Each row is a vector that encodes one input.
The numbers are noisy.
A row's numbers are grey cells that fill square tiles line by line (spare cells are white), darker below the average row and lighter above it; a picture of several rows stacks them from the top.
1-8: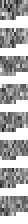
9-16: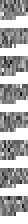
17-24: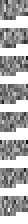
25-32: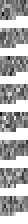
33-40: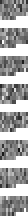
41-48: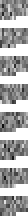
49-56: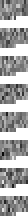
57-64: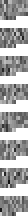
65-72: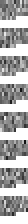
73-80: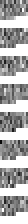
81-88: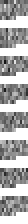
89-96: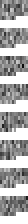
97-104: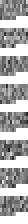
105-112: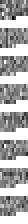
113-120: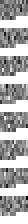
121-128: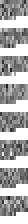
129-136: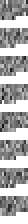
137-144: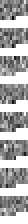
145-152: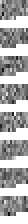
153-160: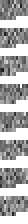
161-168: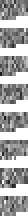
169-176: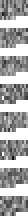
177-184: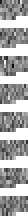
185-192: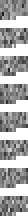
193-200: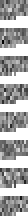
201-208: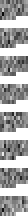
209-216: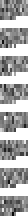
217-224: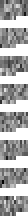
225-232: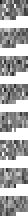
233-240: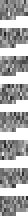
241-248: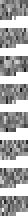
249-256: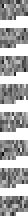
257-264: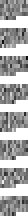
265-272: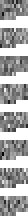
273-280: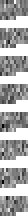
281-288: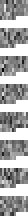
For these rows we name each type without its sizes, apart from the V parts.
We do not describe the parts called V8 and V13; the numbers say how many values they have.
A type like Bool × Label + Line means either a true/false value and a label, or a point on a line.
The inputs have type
(Bool × Bool × Bool × Bool + V8) × (Circle + V13).
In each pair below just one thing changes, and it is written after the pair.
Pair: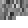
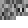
the place on the circle
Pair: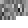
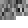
the value of V8
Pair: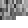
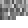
the value of V8
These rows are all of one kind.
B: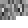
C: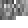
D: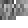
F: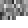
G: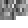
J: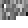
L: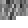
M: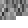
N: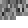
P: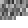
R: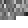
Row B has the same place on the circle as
M and N.
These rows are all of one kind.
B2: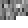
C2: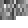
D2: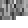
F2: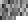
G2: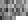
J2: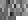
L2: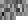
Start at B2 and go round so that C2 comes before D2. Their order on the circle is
B2, J2, F2, L2, C2, D2, G2.
